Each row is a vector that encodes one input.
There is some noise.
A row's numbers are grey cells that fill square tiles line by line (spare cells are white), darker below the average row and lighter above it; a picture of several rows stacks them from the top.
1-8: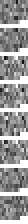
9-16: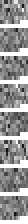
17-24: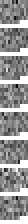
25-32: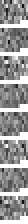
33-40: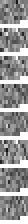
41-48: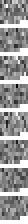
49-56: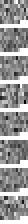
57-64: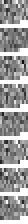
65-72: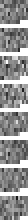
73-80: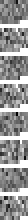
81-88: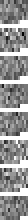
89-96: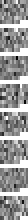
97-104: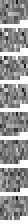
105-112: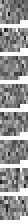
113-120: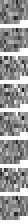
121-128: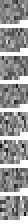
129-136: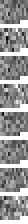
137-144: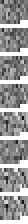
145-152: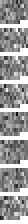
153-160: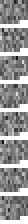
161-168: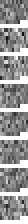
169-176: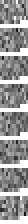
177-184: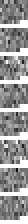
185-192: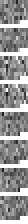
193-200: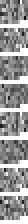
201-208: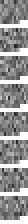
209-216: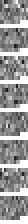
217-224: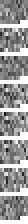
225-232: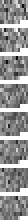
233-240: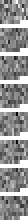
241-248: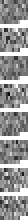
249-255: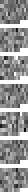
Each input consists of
either one of 10 labels and a node of a 9-node tree, or a list of up to two points on a 7-point line.
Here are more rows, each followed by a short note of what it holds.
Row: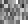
one of 10 labels and a node of a 9-node tree
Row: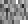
one of 10 labels and a node of a 9-node tree
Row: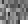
a list of one item
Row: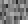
a list of two items
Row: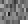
a list of one item
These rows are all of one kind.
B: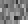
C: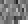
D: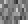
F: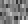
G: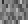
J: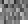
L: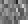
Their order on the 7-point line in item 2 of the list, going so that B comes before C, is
J, B, C, F, D, L, G.
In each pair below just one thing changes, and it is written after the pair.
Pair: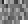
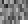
the place on the 7-point line in item 2 of the list
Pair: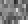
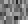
the place on the 7-point line in item 1 of the list
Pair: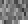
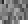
the place on the 7-point line in item 2 of the list
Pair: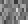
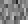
the place on the 7-point line in item 1 of the list
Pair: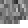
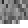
the place on the 7-point line in item 1 of the list
